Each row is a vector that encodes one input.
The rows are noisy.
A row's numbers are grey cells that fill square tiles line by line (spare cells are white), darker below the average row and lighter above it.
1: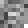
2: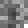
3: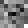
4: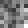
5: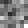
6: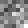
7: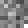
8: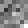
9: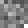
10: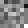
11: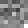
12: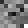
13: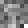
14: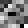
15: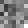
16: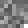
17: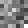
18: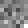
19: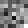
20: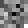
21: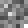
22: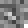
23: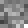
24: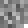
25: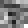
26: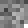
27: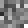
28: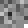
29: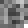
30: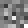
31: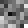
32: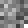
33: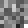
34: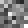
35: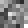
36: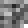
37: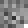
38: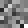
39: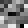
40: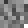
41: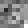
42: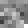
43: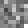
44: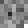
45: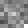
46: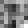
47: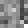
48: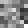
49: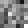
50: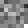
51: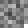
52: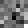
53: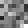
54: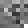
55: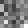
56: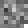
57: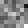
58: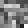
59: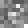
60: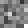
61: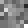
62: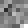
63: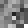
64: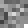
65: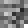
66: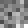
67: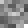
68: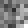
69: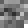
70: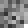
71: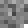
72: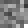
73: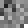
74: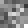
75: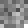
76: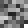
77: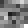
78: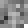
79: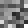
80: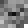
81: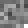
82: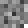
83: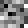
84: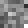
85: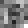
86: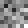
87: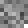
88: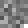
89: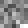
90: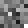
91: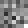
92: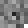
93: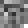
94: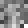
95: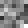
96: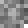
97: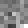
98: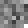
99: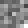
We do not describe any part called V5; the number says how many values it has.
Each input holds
three true/false values, together with either a point on a 4-point line, or a value of V5.
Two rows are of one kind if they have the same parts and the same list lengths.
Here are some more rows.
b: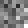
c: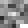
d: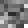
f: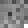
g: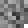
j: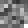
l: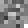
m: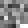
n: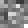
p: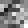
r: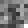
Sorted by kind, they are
b, d, g, r
c, f, j, l, m, n, p

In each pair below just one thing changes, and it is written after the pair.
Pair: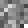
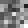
one of the three true/false values
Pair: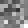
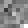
one of the three true/false values
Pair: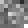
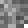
one of the three true/false values
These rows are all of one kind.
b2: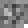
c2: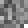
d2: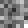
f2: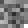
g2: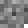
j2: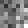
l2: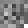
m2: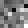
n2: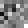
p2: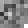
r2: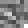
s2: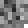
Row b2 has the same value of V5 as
f2, l2, n2 and p2.
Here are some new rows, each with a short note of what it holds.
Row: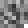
three true/false values and a value of V5
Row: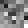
three true/false values and a value of V5
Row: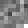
a point on a 4-point line and three true/false values
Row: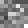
a point on a 4-point line and three true/false values
